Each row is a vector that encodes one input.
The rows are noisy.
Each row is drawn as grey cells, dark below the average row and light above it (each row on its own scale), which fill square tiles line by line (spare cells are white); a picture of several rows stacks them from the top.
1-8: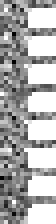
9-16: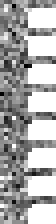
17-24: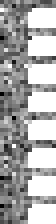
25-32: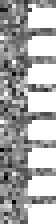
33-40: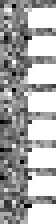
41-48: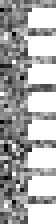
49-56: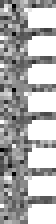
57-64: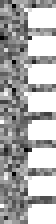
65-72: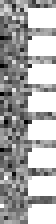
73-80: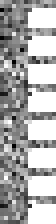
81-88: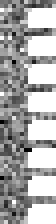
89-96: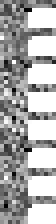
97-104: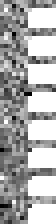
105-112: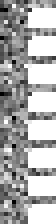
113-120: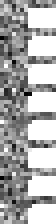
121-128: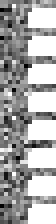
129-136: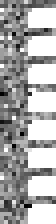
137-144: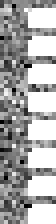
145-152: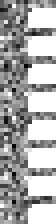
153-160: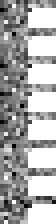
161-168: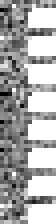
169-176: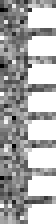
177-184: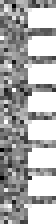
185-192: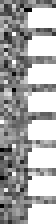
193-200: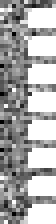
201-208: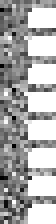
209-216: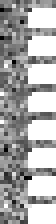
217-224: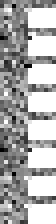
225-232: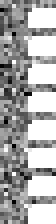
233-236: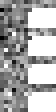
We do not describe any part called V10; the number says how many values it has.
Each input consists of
a true/false value, together with either a point on a 6-point circle, or a value of V10.
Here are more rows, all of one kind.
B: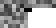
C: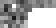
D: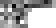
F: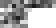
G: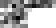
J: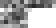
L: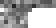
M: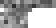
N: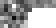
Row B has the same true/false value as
C and N.
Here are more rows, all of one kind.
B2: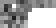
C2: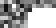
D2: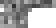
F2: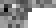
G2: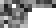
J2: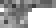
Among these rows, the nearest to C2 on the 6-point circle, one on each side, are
B2 and G2.
